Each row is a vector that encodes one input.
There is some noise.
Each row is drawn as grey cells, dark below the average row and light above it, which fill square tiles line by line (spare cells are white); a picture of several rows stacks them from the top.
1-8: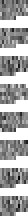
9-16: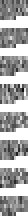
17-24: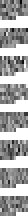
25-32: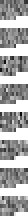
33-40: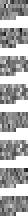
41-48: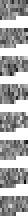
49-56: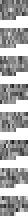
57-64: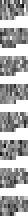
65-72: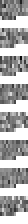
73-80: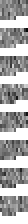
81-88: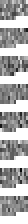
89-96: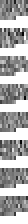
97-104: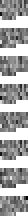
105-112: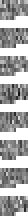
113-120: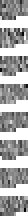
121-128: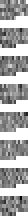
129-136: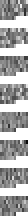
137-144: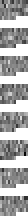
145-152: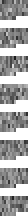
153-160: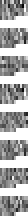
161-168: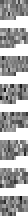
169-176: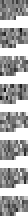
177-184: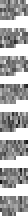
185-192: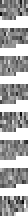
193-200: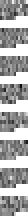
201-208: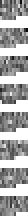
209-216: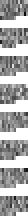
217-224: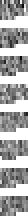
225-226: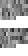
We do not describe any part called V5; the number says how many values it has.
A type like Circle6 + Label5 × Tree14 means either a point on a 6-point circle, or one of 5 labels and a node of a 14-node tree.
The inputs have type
Line9 × List2(V5) + List2(Line6).
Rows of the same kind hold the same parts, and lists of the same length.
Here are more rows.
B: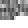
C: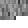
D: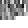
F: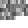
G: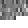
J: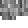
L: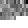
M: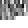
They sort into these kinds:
B
C, L
D, M
F
G
J

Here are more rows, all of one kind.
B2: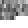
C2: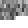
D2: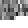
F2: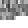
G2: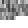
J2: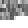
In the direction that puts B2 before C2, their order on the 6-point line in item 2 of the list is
F2, G2, B2, D2, J2, C2.
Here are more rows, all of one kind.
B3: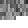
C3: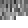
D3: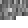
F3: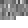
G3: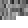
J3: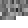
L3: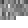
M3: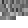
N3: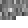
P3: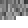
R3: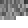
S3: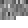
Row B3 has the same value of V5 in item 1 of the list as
D3, F3 and S3.
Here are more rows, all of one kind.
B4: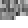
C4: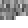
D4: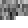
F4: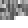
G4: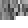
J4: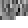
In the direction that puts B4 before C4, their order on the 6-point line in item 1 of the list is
J4, G4, B4, F4, C4, D4.
